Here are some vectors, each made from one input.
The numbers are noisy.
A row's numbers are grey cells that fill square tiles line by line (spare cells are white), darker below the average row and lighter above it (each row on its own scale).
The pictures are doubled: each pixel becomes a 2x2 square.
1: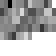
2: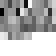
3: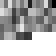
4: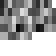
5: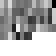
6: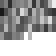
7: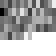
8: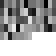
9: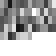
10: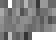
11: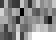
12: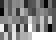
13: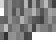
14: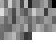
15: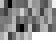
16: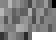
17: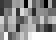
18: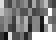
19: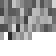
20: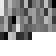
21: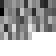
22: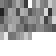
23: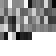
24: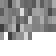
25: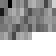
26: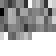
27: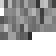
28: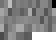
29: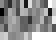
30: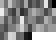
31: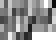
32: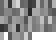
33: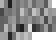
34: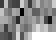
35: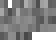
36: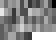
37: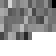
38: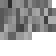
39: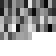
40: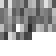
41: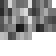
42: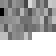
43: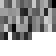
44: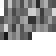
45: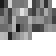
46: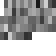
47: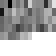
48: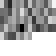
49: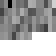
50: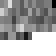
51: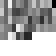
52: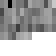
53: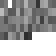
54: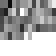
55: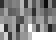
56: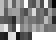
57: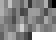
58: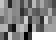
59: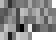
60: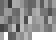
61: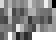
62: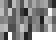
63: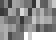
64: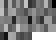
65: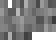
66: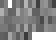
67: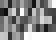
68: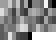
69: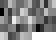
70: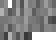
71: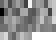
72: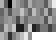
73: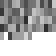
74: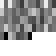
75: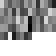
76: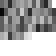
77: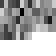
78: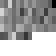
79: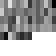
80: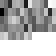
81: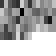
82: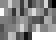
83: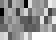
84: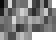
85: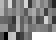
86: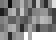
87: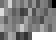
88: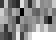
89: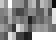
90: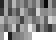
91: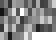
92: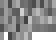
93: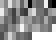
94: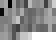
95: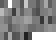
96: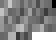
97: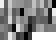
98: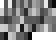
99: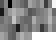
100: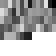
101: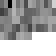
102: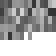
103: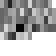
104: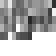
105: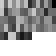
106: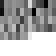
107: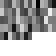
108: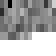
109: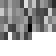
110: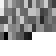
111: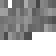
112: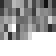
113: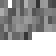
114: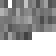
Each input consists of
either a fixed value, or one of 7 labels and a true/false value.
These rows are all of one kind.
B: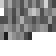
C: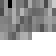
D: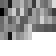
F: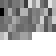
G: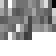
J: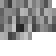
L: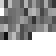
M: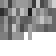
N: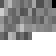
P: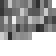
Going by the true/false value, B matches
G, L and N.
